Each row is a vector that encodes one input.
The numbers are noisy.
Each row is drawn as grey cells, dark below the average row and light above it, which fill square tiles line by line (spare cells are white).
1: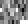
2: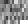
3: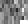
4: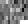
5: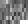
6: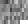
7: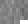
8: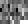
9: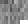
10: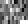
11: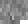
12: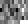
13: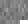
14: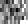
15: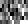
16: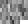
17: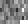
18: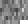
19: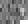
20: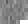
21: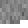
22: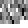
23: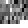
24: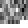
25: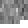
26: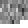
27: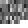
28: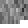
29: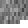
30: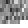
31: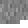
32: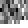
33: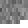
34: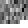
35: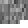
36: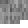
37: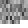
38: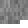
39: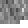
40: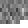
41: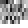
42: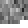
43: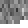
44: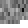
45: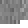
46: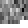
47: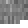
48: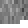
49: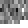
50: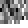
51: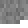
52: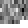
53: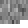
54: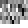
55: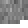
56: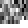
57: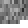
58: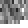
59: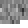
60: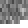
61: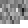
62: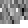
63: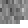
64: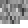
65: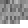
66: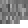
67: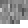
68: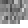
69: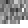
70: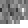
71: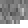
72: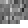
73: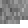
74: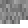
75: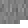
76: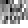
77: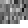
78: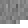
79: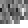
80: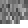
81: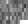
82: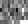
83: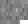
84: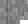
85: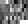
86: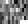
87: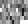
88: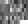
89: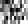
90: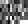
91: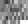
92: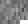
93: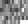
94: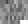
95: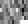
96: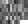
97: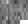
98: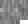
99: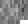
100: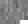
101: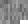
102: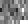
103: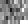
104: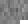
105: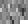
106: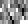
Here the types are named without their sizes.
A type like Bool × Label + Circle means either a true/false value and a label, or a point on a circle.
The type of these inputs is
(Bool × Bool × Bool + Unit) × Label × Line.
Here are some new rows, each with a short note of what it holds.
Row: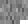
a label, a point on a line and three true/false values
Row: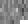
a label, a point on a line and three true/false values
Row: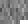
a label and a point on a line
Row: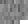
a label, a point on a line and three true/false values
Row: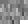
a label, a point on a line and three true/false values
